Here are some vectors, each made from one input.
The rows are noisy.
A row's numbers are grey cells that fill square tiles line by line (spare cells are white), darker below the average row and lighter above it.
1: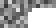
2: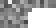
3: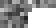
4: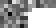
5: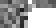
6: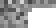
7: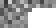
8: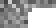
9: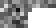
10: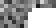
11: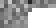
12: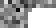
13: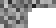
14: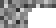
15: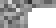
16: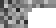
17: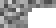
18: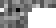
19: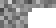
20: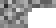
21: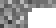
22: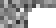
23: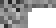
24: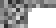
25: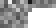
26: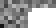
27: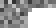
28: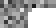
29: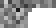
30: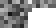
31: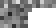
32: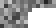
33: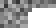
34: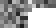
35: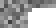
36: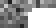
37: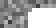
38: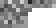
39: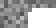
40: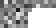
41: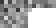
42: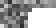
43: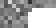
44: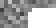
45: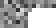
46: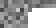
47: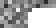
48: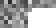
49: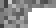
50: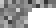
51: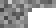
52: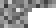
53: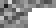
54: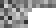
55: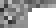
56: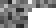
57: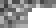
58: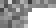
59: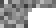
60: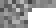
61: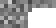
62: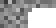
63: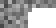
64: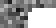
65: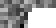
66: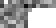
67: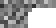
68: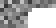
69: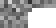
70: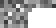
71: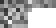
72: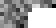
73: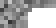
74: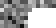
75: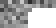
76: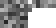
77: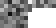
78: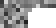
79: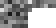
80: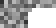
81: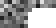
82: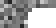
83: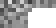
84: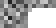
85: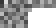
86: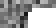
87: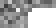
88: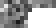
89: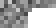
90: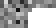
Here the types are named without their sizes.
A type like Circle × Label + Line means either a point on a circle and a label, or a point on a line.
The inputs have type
(Bool × Tree + Unit) × Line.
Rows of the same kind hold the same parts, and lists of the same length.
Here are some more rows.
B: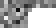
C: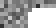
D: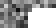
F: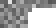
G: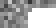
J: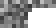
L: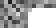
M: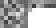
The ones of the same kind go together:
B, D, J, L, M
C, F, G

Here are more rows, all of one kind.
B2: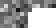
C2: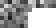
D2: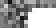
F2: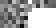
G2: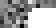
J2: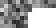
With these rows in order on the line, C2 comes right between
B2 and F2.
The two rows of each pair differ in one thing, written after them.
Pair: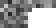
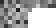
the true/false value
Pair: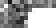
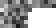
the place on the line
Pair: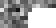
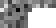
the place on the line
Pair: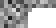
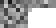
the node of the tree
